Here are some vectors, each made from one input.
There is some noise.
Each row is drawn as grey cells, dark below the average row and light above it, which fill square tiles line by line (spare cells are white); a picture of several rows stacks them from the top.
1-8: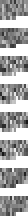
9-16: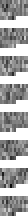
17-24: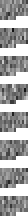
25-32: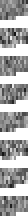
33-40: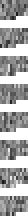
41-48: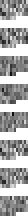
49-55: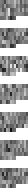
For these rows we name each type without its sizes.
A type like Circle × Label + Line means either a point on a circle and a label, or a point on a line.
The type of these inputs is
(Bool × Bool × Bool + Unit) × Line.
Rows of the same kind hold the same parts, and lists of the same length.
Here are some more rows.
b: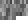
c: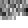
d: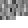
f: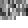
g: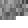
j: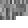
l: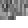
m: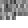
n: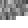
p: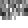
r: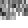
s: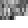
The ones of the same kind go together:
b, d, g, j, l, m, n, s
c, f, p, r

